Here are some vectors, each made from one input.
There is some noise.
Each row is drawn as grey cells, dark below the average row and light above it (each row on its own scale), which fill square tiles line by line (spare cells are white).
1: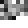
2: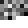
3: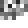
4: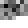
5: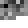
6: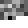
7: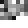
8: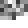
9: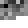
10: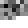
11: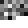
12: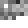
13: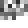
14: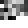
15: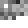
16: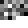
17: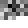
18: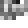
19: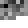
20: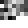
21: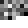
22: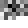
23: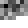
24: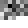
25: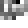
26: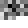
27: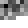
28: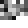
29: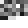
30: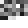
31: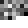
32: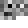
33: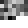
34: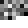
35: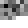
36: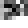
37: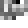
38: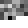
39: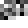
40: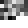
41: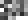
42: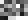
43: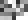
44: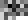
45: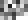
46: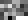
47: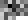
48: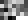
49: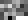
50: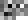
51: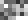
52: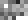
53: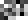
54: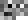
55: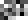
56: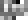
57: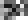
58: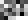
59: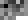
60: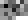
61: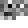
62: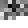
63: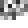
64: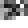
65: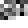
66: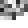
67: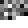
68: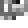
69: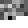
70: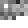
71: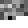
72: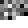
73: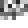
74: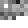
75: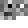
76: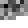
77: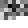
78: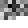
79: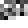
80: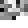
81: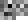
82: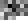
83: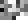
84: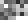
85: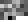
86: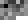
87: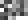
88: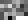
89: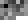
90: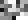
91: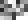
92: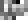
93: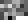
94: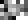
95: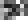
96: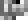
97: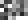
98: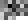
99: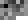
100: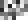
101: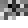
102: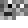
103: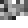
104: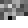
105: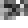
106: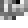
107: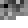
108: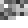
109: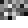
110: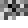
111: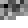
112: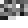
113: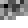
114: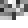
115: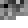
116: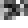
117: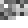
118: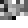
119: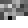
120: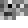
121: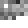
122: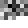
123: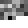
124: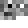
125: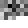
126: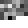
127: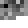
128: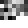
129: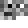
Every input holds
a node of a 19-node tree.
